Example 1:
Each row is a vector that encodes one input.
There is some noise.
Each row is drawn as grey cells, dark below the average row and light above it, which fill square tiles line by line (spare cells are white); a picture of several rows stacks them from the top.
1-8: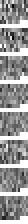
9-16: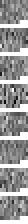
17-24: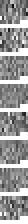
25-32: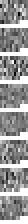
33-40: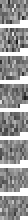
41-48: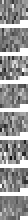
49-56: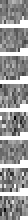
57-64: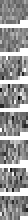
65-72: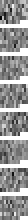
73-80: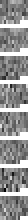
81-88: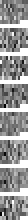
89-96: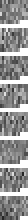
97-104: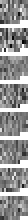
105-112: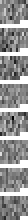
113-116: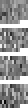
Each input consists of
one of 8 labels.
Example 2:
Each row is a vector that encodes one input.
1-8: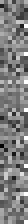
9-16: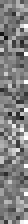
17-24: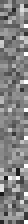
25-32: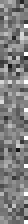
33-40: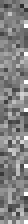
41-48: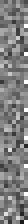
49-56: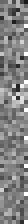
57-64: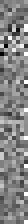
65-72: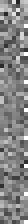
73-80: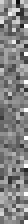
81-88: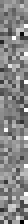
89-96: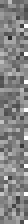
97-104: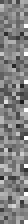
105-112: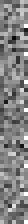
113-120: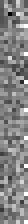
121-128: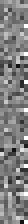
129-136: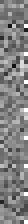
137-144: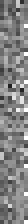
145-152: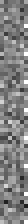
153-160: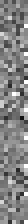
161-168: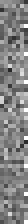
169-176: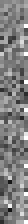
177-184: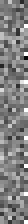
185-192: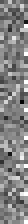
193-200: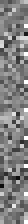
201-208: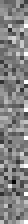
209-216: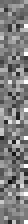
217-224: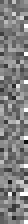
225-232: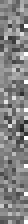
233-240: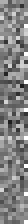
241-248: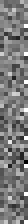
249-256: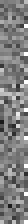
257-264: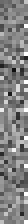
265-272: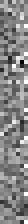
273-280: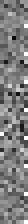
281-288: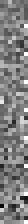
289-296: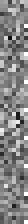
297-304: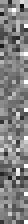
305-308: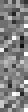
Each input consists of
one of 12 labels.
